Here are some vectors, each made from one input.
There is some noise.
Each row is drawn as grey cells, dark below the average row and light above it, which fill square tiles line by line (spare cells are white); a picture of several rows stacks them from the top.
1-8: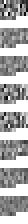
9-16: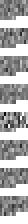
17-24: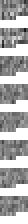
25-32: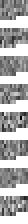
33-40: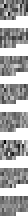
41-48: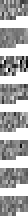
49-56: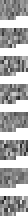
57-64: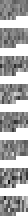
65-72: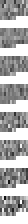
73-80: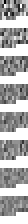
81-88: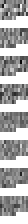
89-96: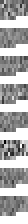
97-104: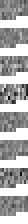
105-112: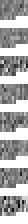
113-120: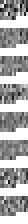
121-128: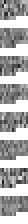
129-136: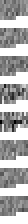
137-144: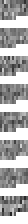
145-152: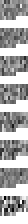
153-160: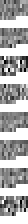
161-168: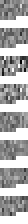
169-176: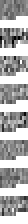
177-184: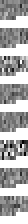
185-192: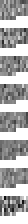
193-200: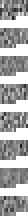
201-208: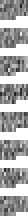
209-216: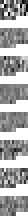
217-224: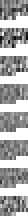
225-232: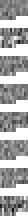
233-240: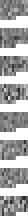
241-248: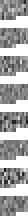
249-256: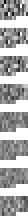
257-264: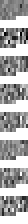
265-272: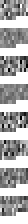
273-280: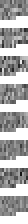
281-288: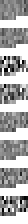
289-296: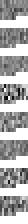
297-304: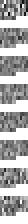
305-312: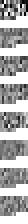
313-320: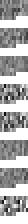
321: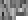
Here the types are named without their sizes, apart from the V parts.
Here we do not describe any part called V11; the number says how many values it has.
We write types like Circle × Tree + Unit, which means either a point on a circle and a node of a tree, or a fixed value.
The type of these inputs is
(Line + V11) × Tree.
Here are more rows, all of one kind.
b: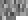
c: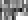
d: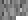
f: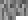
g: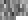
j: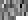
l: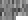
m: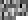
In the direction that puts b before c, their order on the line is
m, d, l, j, f, g, b, c.
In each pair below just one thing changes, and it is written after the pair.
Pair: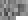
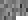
the node of the tree
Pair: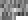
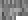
the value of V11
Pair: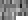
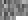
the value of V11
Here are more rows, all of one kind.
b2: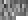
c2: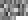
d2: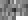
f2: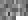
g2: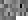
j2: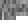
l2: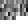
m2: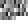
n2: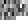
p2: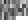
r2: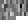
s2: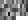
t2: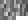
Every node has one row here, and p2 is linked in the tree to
j2, l2, n2 and s2.
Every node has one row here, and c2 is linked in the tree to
l2 and r2.
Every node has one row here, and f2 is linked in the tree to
d2 and s2.
